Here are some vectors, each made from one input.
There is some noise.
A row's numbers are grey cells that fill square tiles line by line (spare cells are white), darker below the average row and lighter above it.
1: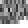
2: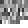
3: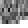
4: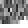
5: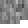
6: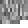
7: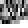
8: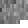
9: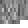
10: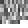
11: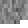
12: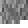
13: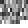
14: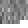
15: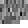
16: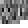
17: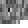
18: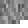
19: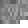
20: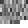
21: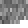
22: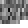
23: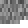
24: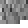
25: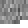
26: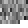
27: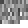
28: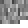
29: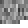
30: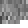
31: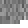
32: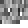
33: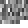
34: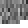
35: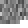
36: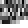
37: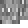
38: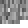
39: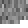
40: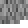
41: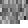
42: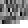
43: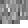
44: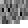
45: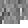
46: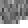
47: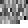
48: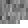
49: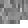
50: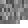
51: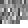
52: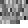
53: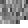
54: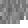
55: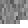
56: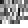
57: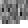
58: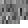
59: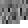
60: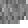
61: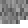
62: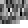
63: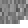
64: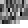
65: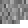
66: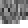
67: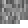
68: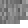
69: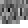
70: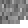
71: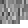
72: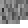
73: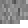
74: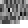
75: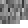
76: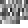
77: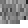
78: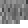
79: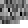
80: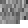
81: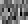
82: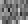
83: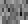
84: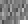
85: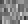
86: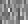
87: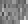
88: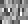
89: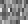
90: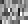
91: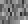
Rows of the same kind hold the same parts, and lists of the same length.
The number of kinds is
2.
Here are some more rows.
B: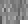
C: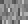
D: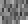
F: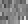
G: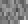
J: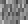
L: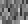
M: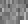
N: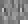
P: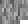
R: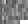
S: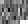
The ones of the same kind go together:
B, C, F, G, M, N, P, R
D, J, L, S

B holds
one of 8 labels and a point on a 4-point line.
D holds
a point on each of two 4-point lines.
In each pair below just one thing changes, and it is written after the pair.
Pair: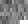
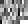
the label
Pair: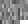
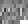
the label
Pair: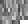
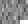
the place on the 4-point line
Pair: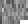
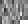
the label
